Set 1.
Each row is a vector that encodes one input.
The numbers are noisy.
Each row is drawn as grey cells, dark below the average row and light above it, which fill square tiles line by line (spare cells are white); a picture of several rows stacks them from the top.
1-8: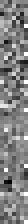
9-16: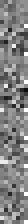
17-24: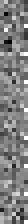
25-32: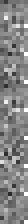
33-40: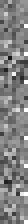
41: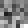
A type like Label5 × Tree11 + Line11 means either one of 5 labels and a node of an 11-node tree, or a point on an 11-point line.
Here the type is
Line3 × Line3 + Line5.
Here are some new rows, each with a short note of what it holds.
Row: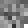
a point on each of two 3-point lines
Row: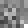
a point on a 5-point line
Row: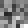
a point on each of two 3-point lines
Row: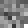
a point on each of two 3-point lines
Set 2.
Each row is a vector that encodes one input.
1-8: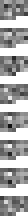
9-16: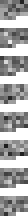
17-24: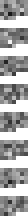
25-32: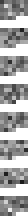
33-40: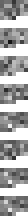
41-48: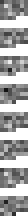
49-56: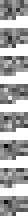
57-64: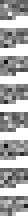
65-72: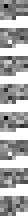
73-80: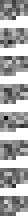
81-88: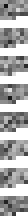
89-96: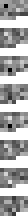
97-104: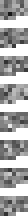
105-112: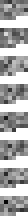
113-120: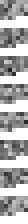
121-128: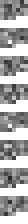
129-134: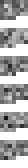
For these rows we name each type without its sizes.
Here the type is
List(Line).
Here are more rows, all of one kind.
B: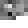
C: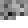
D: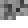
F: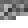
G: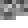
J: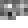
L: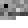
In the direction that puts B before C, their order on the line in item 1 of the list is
B, J, F, G, D, C, L.
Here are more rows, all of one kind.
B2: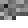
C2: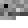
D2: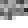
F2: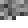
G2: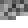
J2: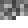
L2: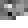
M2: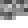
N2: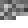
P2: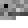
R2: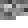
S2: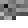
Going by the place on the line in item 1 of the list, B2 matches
C2, P2 and S2.
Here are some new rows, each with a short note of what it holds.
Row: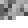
the empty list
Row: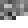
a list of two items
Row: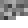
a list of one item
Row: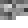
a list of two items
